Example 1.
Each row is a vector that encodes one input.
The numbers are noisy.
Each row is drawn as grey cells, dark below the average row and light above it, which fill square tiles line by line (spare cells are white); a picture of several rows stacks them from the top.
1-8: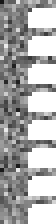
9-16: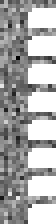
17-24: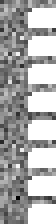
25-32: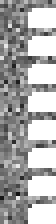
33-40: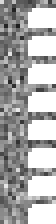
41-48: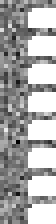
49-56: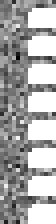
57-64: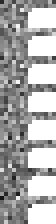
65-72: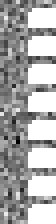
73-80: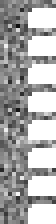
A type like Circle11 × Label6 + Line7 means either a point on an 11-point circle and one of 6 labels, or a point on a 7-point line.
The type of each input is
Bool × (Circle6 + Unit).
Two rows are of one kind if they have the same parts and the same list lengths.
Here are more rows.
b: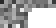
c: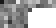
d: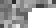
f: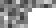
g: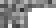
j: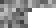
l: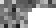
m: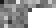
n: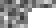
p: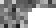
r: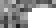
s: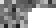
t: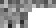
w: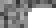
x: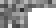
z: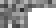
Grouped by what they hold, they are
b, c, d, g, j, m, r, t, w, x, z
f, l, n, p, s

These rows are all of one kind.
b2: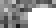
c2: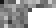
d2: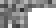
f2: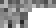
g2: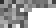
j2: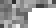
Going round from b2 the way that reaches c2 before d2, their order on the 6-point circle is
b2, c2, d2, j2, g2, f2.
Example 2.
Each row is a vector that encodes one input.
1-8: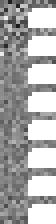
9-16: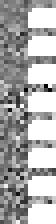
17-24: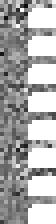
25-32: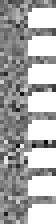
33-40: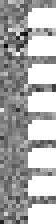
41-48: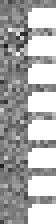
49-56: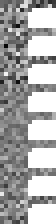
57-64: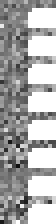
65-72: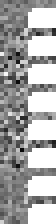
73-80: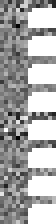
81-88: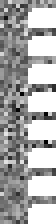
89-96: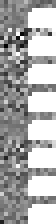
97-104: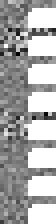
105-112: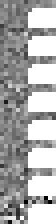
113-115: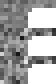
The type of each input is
Bool × Tree10 + Unit.
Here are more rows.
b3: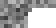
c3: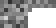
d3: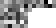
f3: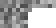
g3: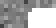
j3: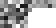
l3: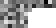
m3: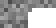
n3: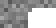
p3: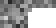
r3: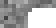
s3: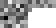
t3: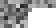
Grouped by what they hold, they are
b3, c3, f3, g3, j3, m3, n3, p3, r3, s3, t3
d3, l3

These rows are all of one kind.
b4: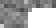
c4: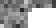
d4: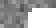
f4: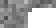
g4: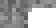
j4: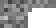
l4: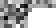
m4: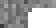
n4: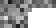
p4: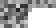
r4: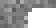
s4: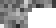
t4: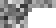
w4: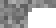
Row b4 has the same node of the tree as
c4, g4, n4 and p4.
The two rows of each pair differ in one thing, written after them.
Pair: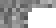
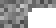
the node of the tree
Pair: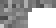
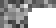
the true/false value
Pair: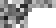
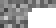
the true/false value
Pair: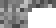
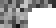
the node of the tree
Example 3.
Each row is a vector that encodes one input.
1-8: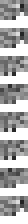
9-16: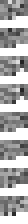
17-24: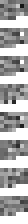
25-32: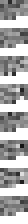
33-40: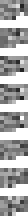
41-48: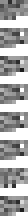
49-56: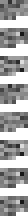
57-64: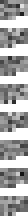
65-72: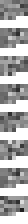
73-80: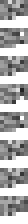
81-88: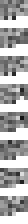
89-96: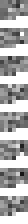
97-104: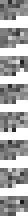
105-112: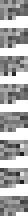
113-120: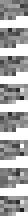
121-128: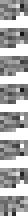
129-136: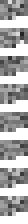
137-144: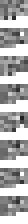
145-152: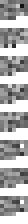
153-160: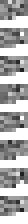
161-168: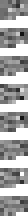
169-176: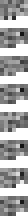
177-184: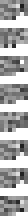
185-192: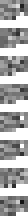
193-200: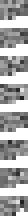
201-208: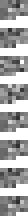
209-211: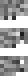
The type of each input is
Bool × Line5.
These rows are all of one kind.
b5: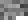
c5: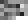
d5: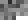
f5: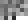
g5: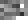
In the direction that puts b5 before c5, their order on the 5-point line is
f5, d5, b5, g5, c5.
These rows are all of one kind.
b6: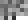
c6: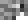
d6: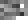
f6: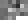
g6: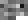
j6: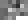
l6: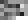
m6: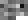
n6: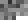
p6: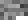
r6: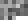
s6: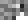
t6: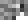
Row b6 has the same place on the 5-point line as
c6, s6 and t6.
